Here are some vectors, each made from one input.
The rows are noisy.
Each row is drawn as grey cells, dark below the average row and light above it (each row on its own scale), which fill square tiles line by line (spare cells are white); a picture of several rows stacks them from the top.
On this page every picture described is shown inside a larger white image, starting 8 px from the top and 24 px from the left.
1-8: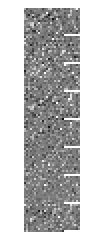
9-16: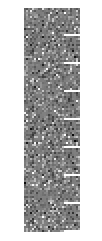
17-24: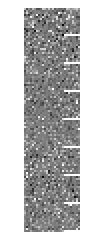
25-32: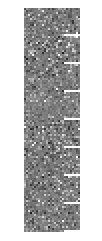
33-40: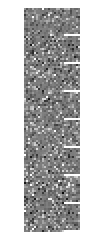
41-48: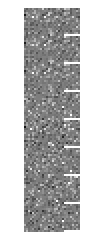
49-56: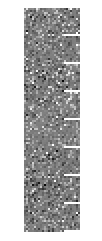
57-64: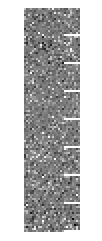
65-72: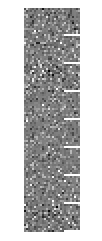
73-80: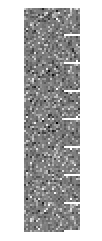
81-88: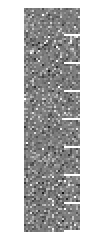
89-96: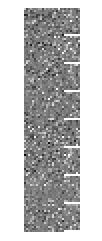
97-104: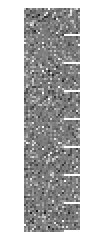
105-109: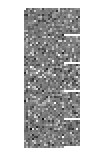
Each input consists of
a point on an 8-point line, together with either a fixed value, or three true/false values.
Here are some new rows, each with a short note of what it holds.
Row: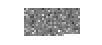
a point on an 8-point line and three true/false values
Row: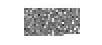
a point on an 8-point line
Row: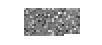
a point on an 8-point line
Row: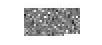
a point on an 8-point line and three true/false values
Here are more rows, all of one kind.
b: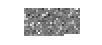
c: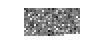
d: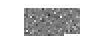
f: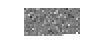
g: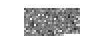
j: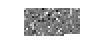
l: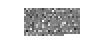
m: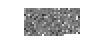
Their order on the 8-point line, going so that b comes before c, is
b, j, d, m, f, c, g, l.
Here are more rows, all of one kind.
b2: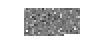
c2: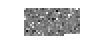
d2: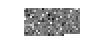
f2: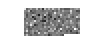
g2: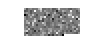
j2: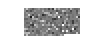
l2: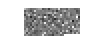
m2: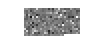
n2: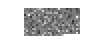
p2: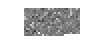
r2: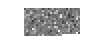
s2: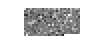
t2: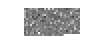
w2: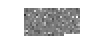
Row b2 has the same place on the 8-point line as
f2, s2 and t2.
